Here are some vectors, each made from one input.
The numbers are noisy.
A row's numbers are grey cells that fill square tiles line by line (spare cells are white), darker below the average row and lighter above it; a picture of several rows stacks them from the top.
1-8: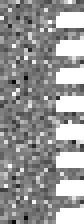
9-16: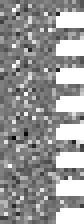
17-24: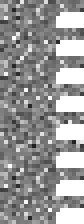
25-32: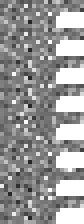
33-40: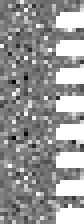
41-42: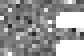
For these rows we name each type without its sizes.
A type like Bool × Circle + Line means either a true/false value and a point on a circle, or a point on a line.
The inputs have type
Label.
